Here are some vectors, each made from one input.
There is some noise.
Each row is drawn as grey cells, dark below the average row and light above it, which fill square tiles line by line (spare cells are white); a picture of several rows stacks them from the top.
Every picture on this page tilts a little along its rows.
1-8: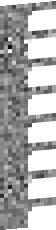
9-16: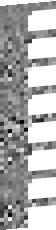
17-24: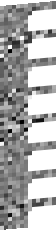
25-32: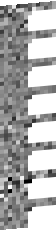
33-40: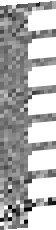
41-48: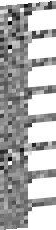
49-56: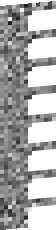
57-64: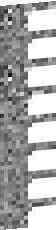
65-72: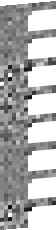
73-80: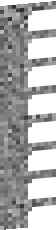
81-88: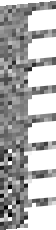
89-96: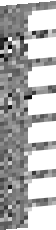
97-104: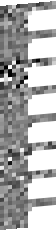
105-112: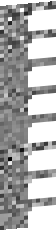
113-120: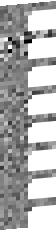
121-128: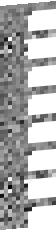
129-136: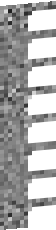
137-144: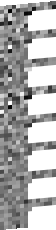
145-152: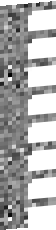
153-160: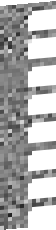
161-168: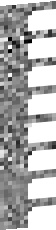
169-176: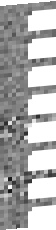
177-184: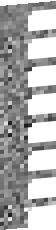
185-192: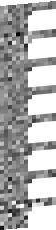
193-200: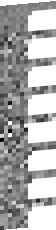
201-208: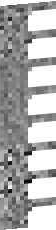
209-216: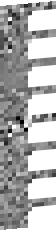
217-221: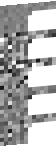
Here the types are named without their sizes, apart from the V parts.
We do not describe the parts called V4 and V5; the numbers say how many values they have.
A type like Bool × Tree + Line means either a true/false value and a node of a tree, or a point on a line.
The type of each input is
List(Bool × (Line + V4 × V5)).
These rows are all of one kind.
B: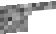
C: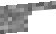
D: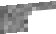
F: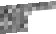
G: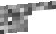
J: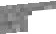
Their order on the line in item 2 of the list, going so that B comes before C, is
F, B, C, G, D, J.
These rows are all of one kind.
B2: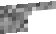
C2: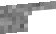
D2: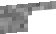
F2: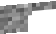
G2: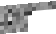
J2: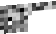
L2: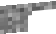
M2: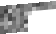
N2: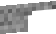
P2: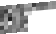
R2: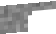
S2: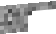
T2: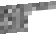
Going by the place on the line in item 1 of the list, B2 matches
L2 and T2.
